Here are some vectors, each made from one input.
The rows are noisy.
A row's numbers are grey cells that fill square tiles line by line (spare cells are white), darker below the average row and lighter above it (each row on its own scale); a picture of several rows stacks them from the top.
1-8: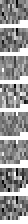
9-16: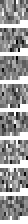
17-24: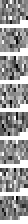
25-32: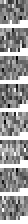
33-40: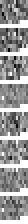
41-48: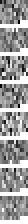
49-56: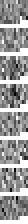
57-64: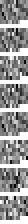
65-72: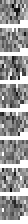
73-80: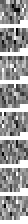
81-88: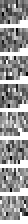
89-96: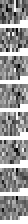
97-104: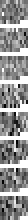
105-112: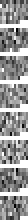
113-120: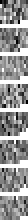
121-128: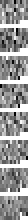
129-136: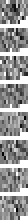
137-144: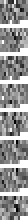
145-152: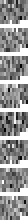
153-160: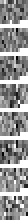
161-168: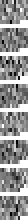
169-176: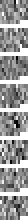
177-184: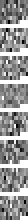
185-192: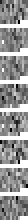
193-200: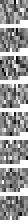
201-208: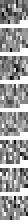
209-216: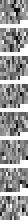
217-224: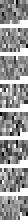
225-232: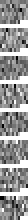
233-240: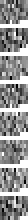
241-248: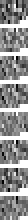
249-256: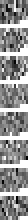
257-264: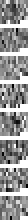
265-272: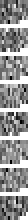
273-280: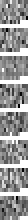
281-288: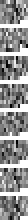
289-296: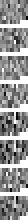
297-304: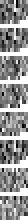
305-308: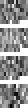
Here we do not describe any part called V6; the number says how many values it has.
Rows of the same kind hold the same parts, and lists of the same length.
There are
3 kinds of row.
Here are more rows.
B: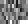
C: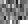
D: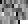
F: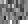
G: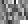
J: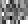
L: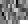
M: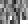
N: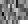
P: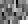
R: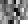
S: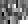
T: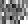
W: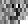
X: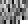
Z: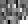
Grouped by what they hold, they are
B, C, F, L, N, P, S, Z
D, J, M, R, T, W, X
G

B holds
a point on an 8-point line.
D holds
one of 7 labels, a true/false value and a value of V6.
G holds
a point on a 9-point line, a true/false value and a value of V6.
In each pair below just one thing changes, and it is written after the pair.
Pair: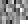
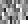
the true/false value
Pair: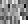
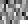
the place on the 9-point line
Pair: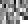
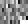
the place on the 9-point line
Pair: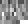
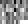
the value of V6
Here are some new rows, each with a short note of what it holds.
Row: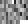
a point on a 9-point line, a true/false value and a value of V6
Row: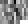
one of 7 labels, a true/false value and a value of V6
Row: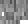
a point on a 9-point line, a true/false value and a value of V6
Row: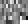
a point on a 9-point line, a true/false value and a value of V6
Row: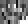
a point on an 8-point line
